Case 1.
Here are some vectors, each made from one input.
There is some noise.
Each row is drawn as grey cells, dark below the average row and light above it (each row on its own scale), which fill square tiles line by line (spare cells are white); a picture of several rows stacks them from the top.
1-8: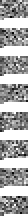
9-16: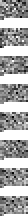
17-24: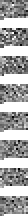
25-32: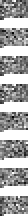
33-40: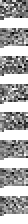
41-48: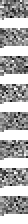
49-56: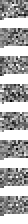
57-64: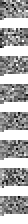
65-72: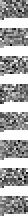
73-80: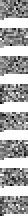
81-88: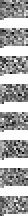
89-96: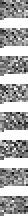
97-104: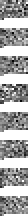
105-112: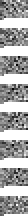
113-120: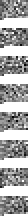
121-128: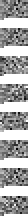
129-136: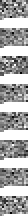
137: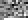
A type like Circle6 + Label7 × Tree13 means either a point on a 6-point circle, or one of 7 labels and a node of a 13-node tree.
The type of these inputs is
Bool × Bool × Bool.
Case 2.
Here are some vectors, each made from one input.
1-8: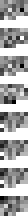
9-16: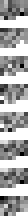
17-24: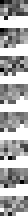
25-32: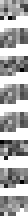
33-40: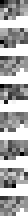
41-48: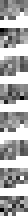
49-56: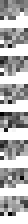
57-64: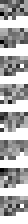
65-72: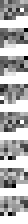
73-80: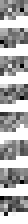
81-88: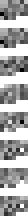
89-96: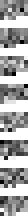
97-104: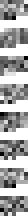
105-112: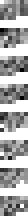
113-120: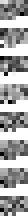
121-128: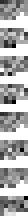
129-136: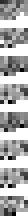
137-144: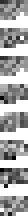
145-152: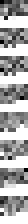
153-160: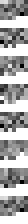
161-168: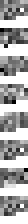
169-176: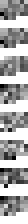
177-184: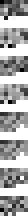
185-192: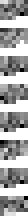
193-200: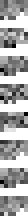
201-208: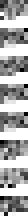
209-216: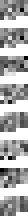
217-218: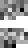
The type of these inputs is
Bool × Bool × Bool × Bool.
